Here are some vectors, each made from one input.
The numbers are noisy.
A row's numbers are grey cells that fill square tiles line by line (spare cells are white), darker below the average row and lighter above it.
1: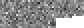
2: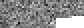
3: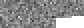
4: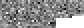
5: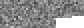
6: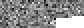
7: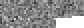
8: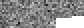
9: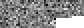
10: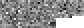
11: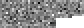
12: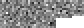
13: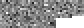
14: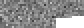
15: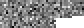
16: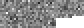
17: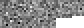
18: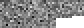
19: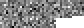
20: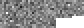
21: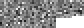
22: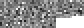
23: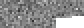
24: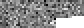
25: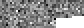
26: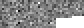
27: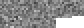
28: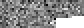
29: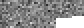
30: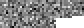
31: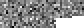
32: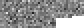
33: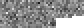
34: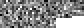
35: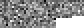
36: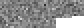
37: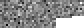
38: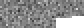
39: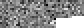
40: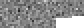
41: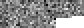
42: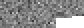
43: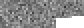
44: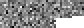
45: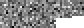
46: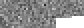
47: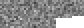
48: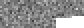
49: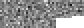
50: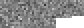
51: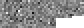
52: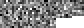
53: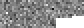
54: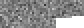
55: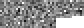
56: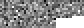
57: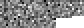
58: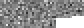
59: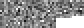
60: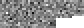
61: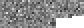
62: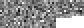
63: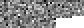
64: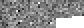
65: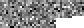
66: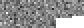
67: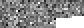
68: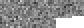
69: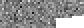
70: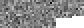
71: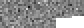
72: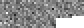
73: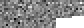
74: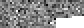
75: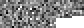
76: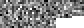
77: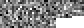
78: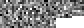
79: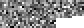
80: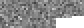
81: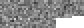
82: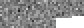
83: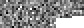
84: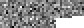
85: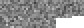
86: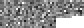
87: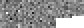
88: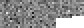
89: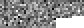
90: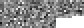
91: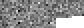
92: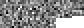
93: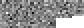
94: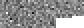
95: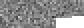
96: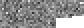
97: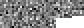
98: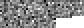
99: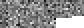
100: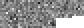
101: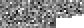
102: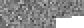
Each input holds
a point on a 6-point line, together with a list of up to two points on an 8-point line.
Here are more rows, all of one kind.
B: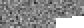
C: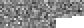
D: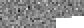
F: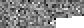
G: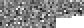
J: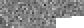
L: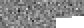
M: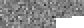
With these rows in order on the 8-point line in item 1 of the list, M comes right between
F and J.
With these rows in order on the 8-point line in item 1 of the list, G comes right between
C and J.
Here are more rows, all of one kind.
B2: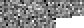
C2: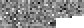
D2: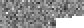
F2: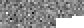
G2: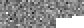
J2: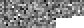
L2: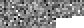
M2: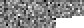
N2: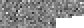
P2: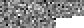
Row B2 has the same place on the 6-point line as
J2, L2, M2 and P2.
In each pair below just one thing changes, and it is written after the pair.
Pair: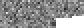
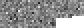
the place on the 8-point line in item 2 of the list
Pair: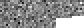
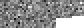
the place on the 8-point line in item 2 of the list
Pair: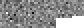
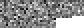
the place on the 6-point line
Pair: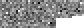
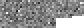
the place on the 6-point line
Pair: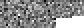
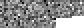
the place on the 8-point line in item 1 of the list
